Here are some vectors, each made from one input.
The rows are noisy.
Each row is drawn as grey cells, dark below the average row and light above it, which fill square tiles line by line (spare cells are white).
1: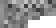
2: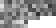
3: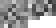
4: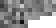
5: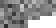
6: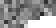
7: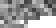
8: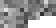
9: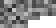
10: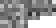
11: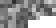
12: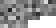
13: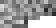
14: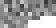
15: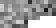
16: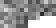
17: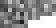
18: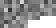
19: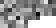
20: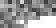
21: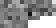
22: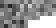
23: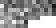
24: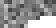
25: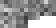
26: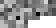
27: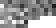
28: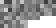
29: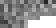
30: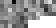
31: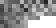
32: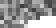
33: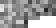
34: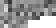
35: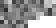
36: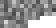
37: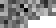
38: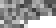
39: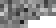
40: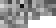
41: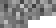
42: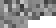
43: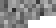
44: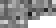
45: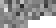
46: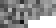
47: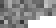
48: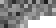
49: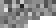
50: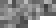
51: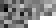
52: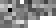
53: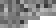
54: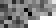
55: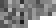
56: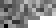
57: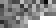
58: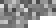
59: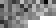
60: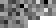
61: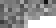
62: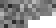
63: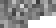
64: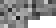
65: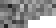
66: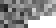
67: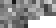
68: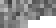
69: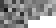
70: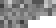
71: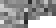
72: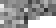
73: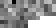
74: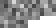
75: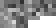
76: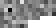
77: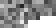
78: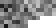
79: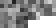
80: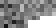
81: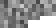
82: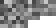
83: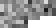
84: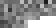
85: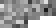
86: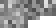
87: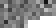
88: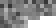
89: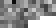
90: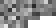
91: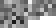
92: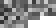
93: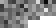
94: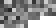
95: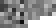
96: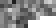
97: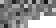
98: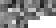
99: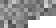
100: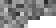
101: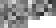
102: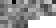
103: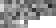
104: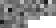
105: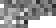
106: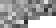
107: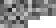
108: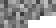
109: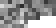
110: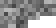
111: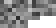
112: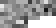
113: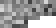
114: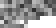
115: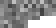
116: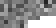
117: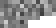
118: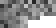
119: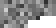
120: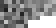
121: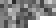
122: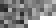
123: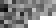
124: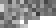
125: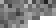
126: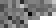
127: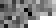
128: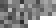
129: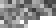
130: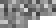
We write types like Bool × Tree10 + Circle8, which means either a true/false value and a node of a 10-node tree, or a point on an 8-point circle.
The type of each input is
Line4 × (Tree8 + Tree9).
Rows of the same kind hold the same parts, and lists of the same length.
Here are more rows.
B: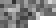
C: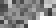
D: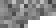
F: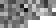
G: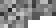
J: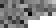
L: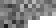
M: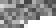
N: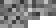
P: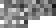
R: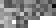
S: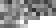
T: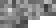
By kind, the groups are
B, C, D, G, J, L, N, P, R, T
F, M, S

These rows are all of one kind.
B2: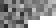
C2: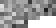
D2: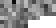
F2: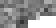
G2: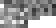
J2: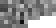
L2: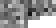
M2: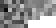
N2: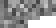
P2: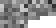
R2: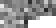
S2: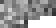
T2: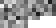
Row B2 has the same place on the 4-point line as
D2 and M2.
